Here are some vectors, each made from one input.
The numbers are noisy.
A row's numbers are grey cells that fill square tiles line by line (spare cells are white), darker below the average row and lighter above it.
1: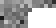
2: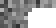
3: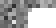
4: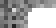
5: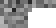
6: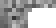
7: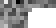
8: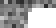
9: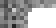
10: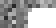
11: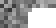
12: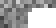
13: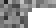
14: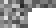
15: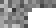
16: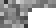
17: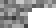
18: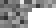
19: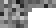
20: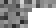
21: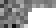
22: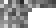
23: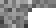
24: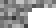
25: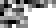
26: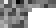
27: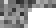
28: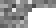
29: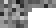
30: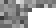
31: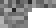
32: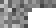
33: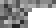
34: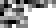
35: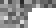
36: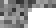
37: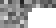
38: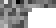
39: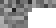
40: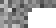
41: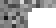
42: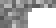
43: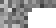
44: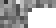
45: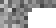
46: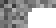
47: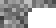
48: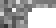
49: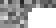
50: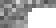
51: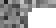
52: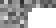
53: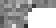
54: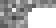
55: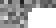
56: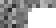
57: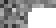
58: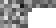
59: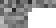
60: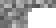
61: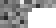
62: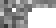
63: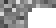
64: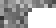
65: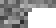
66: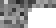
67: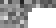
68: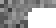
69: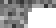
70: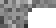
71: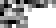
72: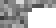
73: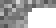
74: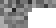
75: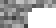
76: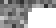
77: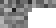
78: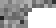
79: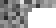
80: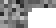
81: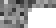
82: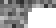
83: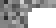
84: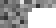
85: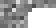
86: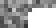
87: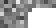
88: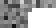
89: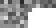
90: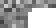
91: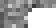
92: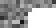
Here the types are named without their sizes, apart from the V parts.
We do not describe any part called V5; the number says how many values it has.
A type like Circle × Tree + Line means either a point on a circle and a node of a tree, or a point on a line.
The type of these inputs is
List(Bool × V5).
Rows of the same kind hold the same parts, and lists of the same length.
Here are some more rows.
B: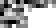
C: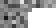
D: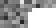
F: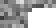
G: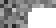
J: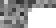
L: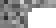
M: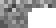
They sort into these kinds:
B
C, D, F, G, L, M
J

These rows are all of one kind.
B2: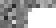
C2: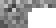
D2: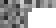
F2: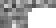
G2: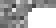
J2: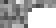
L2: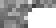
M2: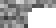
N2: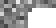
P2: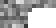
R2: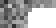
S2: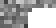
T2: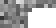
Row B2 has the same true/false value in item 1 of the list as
D2 and R2.
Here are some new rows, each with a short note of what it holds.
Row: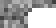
a list of two items
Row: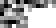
the empty list
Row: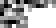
the empty list
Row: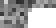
a list of one item
